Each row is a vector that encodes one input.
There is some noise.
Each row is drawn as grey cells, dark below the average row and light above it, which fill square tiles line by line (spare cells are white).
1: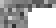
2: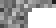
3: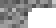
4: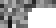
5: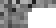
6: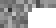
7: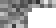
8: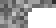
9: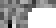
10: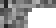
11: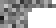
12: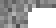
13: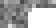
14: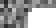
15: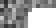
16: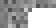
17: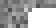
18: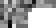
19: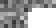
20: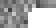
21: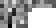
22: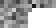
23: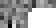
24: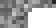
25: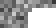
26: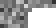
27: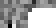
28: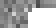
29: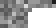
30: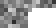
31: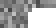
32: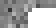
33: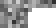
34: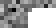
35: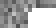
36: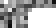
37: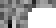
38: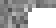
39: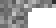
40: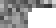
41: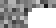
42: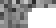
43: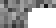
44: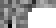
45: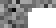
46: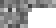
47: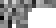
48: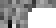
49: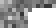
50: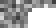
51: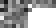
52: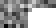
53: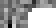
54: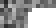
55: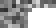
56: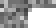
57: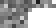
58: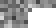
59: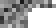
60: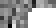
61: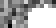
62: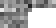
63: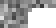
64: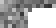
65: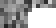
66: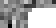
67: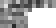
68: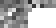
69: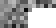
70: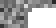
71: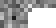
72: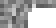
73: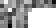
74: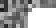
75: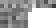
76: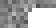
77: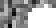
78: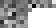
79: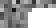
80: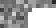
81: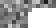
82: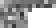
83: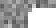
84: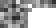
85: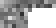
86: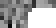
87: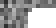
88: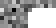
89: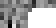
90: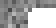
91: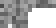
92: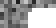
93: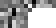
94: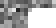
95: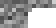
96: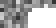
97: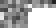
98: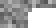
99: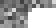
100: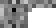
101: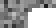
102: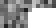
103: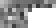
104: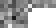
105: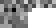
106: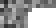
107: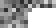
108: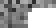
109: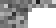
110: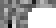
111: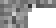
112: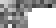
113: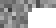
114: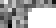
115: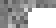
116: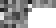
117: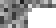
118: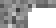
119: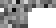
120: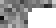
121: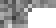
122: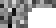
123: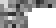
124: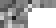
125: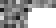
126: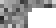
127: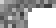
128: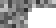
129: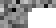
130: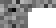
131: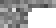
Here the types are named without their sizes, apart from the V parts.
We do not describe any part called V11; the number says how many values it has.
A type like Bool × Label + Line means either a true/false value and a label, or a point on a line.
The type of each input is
(Bool × V11 + Unit) × Line × Line.
